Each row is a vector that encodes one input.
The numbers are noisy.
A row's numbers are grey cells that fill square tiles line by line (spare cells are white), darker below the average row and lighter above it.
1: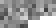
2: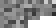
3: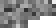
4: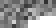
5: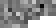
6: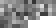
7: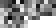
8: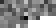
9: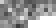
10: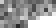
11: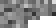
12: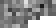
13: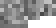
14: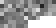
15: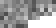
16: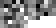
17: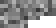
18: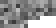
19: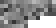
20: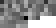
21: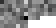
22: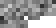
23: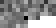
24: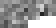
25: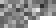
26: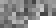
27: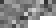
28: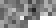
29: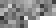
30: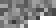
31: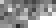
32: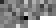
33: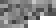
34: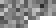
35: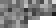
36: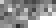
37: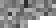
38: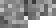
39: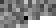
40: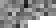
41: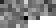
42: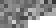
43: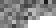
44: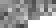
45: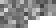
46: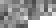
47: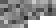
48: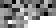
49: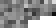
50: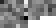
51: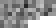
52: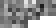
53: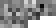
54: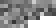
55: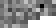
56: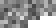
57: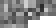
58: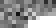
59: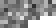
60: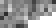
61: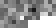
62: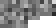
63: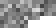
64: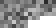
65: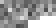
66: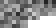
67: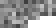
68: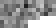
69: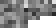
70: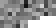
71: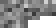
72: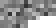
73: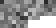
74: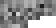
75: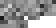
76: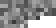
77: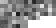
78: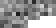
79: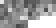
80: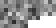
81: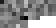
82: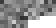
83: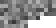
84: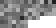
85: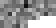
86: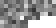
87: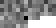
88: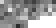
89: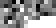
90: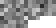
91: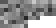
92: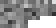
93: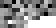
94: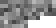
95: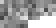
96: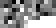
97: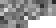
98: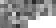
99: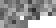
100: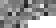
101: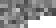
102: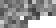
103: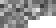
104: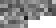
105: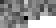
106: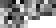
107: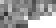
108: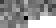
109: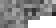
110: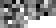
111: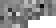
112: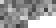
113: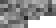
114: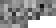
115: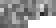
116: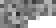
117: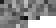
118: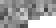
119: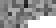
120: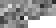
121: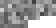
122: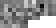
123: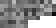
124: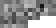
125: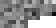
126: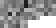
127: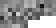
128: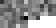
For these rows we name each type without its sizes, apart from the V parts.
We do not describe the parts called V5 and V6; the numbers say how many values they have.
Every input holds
either a point on a line, or five true/false values, a value of V5 and a value of V6.
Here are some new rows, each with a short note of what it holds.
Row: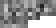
five true/false values, a value of V5 and a value of V6
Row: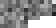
five true/false values, a value of V5 and a value of V6
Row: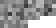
five true/false values, a value of V5 and a value of V6
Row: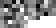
a point on a line
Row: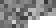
five true/false values, a value of V5 and a value of V6
